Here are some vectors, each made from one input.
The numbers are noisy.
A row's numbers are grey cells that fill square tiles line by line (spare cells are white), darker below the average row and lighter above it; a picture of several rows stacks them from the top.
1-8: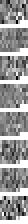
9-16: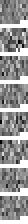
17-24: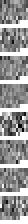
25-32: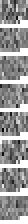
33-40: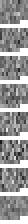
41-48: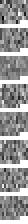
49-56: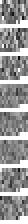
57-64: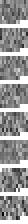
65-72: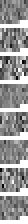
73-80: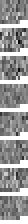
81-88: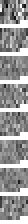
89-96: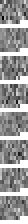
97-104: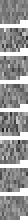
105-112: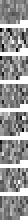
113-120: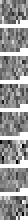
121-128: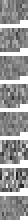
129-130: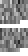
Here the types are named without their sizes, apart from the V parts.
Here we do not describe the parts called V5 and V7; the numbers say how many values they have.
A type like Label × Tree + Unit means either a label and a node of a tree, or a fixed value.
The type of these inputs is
(Bool × Label + V5) × V7.
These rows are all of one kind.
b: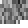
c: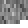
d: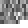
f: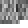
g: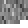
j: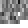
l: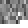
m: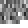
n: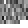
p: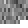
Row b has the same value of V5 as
c and g.
